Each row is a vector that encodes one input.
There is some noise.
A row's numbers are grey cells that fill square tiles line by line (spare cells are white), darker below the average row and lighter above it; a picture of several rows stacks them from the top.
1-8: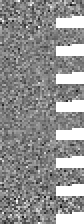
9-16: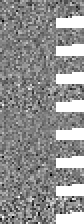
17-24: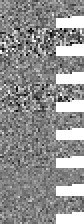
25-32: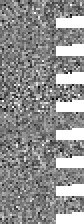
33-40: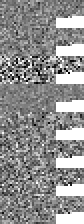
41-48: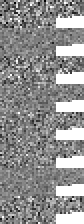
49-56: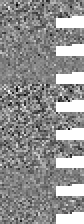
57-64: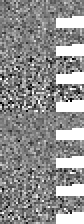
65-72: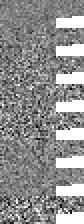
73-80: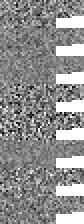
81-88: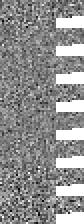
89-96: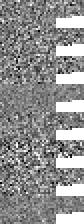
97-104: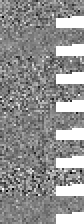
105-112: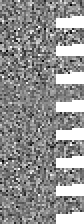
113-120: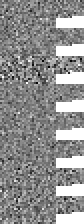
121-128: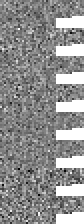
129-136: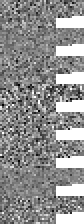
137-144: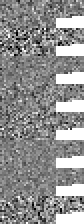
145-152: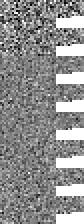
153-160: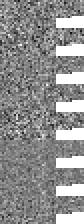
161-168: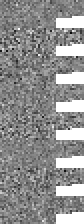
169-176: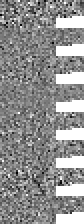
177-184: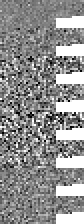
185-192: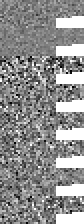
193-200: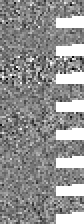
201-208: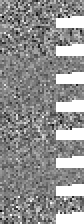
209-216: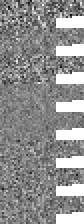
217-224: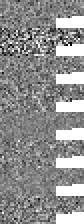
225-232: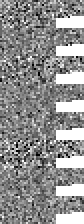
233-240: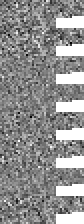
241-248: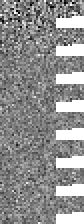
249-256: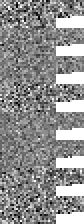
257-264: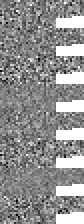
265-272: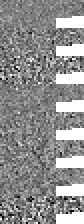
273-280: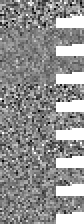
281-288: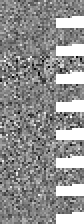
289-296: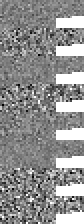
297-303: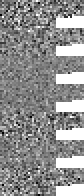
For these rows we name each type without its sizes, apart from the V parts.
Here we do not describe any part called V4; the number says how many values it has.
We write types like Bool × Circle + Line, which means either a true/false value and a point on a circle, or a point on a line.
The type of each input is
Circle × V4 + Line.
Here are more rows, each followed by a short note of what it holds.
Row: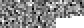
a point on a circle and a value of V4
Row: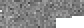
a point on a circle and a value of V4
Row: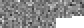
a point on a circle and a value of V4
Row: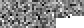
a point on a circle and a value of V4
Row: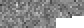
a point on a circle and a value of V4
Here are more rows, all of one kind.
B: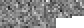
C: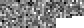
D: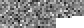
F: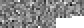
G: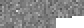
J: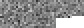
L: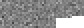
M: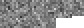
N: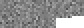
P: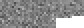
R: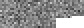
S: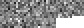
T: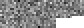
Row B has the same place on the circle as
R, S and T.
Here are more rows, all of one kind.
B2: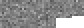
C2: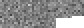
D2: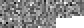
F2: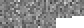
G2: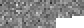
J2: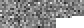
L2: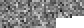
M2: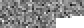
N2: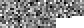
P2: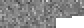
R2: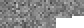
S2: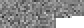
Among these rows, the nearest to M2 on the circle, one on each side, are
G2 and R2.
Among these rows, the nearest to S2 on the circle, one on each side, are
F2 and J2.
